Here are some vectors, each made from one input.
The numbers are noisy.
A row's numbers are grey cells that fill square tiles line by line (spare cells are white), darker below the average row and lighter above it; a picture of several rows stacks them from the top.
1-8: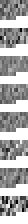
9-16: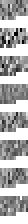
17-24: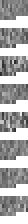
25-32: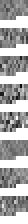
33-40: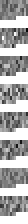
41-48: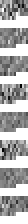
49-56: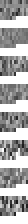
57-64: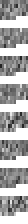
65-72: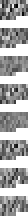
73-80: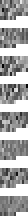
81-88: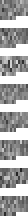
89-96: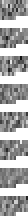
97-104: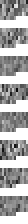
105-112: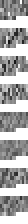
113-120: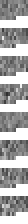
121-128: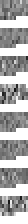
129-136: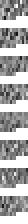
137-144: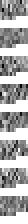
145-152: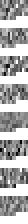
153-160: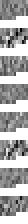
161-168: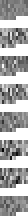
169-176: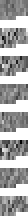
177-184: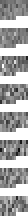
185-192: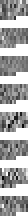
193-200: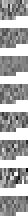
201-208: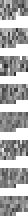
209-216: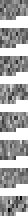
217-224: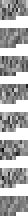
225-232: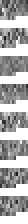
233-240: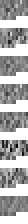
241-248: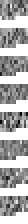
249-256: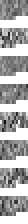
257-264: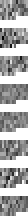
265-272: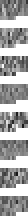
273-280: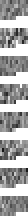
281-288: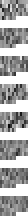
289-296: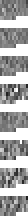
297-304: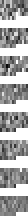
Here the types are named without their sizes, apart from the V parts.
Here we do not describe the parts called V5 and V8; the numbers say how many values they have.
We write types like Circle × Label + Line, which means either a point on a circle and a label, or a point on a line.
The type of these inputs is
Bool × V5 + (Line × Line + Unit) × V8.
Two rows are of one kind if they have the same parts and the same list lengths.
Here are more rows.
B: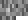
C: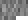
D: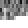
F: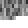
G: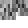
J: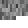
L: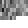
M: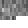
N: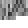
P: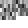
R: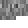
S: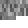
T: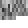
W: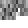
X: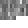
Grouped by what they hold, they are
B, C, J, L, M, R, X
D, F, S
G, N, P, T, W

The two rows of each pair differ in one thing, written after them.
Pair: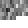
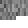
the value of V8
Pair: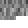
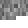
the place on one of the two lines
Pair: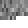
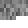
the value of V8
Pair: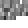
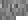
the place on one of the two lines
